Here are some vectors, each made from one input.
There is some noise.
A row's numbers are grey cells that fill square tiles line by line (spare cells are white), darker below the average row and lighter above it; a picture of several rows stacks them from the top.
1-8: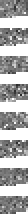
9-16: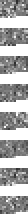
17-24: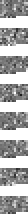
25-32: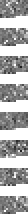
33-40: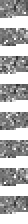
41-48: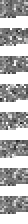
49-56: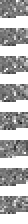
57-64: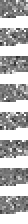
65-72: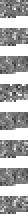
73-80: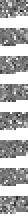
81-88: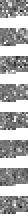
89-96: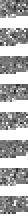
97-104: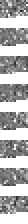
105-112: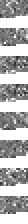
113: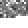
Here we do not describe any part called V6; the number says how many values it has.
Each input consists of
either a fixed value, or a node of a 10-node tree, or a true/false value and a value of V6.
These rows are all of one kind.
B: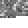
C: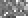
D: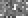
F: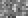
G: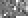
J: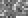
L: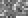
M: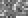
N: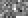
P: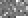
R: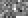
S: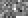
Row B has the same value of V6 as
J, L and M.
